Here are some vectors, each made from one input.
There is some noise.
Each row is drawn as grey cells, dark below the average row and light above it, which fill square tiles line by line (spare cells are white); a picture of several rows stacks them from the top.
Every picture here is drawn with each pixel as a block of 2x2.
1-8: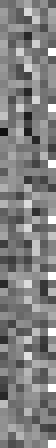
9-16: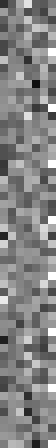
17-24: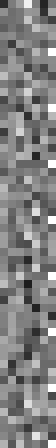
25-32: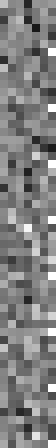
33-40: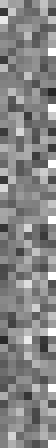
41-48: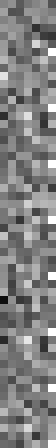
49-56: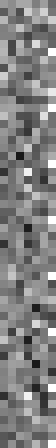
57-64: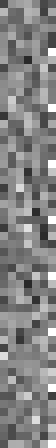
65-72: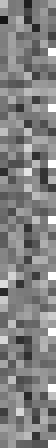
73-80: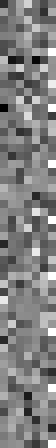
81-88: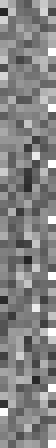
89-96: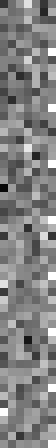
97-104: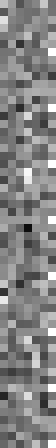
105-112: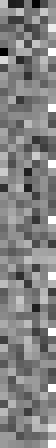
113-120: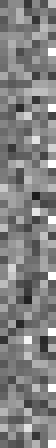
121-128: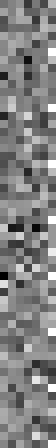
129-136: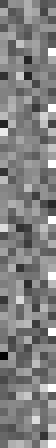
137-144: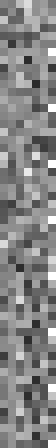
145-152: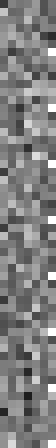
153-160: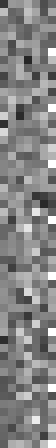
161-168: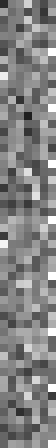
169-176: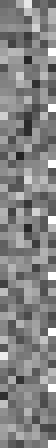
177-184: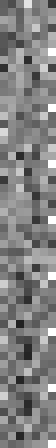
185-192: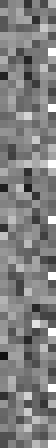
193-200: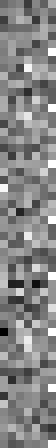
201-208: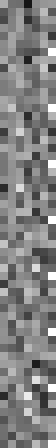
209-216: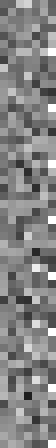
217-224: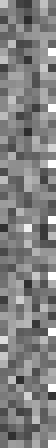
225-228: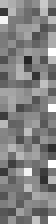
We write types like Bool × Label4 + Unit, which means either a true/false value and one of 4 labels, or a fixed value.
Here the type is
List2(Line8).
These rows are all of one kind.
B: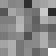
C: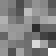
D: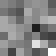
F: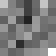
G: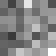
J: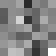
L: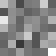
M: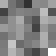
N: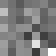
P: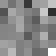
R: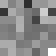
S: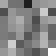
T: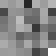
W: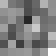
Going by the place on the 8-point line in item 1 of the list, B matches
M, P, R and S.
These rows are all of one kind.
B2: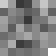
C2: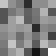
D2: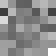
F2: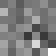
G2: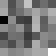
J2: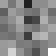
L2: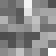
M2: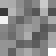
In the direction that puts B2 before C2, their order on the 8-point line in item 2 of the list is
J2, F2, G2, B2, C2, L2, D2, M2.
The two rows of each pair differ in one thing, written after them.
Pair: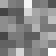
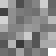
the place on the 8-point line in item 1 of the list
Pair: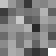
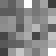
the place on the 8-point line in item 1 of the list
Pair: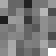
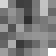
the place on the 8-point line in item 1 of the list
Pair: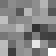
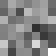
the place on the 8-point line in item 2 of the list
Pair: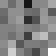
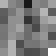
the place on the 8-point line in item 2 of the list
